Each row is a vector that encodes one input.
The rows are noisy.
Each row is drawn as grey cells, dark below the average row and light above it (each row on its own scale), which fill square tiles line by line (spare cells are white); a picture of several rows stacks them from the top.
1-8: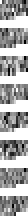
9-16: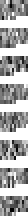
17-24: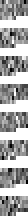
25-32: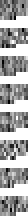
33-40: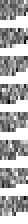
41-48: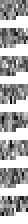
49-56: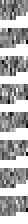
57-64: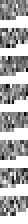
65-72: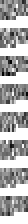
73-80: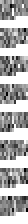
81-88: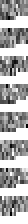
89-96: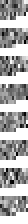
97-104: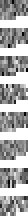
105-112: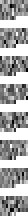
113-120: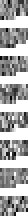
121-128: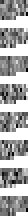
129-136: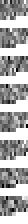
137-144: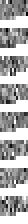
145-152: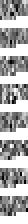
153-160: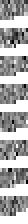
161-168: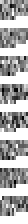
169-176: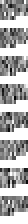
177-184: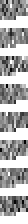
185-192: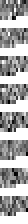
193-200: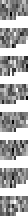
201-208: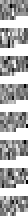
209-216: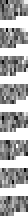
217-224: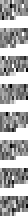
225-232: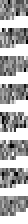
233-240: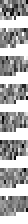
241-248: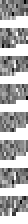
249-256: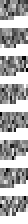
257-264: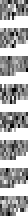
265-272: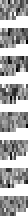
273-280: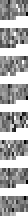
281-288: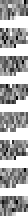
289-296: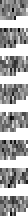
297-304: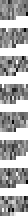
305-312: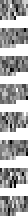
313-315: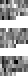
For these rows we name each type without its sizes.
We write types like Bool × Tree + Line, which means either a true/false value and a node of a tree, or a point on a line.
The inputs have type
(Bool × Bool × Bool + Circle) × (Circle + Unit).
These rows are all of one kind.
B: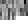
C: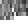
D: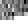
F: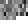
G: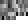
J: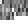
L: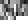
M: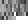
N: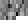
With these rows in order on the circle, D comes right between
C and M.
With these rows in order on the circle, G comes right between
B and F.
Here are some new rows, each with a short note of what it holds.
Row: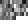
a point on a circle and three true/false values
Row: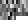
a point on each of two circles
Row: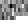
three true/false values
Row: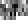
a point on a circle
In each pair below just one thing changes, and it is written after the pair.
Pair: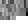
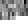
one of the three true/false values
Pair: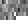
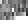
the place on the circle
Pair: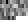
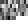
one of the three true/false values
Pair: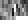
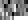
the place on the circle
